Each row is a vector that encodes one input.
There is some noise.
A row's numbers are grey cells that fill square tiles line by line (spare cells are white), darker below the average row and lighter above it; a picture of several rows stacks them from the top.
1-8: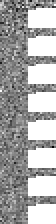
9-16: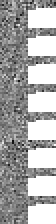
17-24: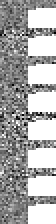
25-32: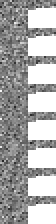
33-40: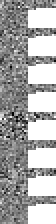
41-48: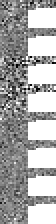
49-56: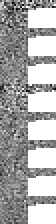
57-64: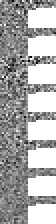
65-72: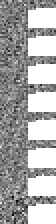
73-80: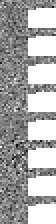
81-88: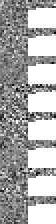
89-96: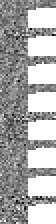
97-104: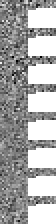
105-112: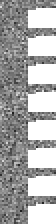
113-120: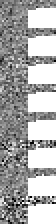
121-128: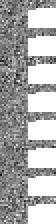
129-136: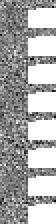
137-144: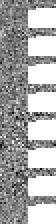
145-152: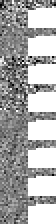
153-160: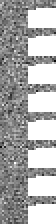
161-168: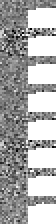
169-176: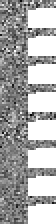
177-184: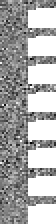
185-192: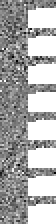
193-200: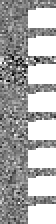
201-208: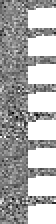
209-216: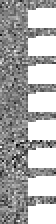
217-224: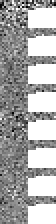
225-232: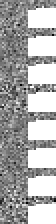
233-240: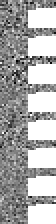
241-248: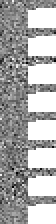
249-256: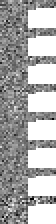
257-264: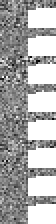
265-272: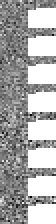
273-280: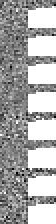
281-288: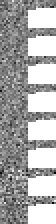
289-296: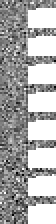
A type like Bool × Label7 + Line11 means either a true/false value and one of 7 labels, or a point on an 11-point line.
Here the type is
Bool × List2(Line7).
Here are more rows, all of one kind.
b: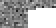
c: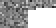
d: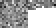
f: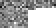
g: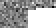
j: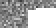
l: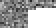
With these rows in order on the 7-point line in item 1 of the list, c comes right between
b and g.
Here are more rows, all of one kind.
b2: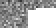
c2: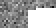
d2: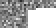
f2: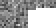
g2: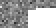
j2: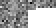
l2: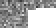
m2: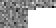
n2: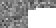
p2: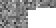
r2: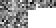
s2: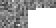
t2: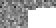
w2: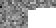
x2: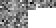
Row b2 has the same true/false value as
d2, l2, t2 and w2.
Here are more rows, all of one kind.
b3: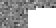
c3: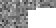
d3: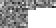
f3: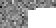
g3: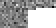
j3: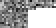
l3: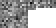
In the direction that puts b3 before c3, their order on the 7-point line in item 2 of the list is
b3, d3, g3, c3, f3, l3, j3.
